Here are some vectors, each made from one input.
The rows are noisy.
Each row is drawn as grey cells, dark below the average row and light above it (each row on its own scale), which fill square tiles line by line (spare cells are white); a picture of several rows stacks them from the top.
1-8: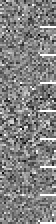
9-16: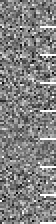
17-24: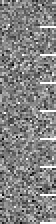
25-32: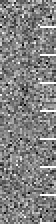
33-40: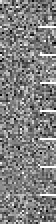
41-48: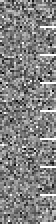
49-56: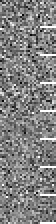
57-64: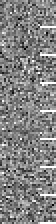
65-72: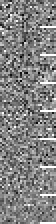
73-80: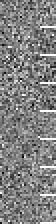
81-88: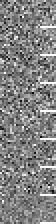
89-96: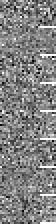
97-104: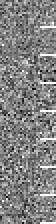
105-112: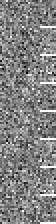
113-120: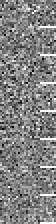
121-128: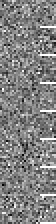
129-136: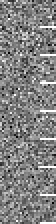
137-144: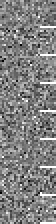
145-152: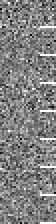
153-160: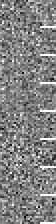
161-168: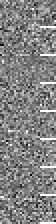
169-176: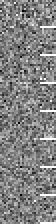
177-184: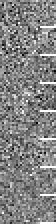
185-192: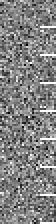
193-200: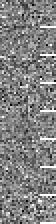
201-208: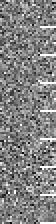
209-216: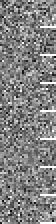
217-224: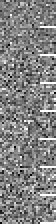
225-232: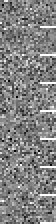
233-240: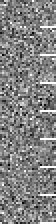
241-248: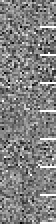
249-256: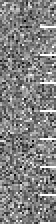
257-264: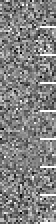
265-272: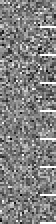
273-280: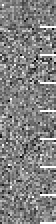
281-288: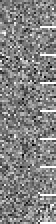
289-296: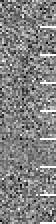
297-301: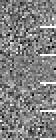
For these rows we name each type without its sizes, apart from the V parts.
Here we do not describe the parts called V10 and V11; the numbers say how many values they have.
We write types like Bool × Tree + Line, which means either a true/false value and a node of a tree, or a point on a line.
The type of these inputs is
(Line + Tree) × (Line + V11) × V10.
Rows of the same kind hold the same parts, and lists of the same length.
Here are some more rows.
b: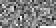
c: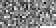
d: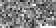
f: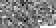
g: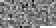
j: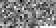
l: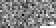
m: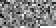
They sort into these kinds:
b, l
c, g
d, f, j
m

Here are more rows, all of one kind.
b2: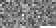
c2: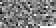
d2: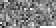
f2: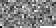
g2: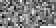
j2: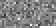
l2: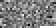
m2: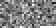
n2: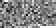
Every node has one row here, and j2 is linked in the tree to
f2.
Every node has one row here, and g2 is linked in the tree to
b2 and d2.
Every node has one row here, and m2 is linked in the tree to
c2.
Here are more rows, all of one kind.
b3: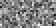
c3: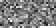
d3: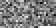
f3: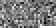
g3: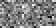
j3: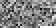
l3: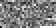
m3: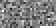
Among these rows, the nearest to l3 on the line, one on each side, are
b3 and c3.
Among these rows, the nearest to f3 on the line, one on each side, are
g3 and m3.
